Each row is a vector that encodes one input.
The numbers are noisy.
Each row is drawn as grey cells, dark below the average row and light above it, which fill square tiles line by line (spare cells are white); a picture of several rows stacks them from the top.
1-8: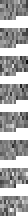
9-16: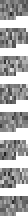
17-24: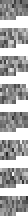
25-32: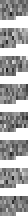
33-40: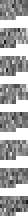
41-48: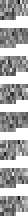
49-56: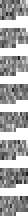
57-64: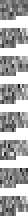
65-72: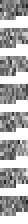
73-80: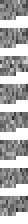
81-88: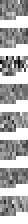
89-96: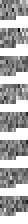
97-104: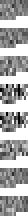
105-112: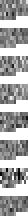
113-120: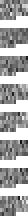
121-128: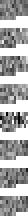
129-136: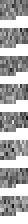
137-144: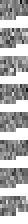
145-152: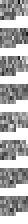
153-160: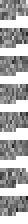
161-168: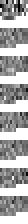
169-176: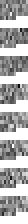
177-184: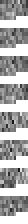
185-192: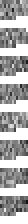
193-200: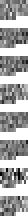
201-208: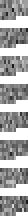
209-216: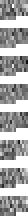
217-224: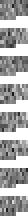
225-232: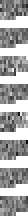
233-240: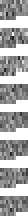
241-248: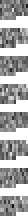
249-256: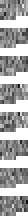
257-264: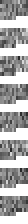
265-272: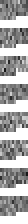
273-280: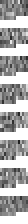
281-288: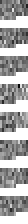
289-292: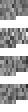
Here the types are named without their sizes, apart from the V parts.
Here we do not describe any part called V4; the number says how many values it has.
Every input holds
a list of items, each a true/false value and a value of V4.
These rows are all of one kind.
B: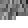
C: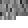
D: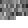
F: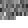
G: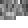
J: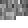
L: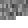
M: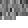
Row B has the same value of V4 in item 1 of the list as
C and M.
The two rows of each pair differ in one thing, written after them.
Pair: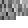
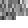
the value of V4 in item 1 of the list
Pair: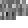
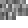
the true/false value in item 1 of the list
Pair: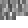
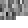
the true/false value in item 1 of the list
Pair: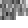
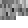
the value of V4 in item 1 of the list
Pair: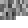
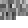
the true/false value in item 2 of the list
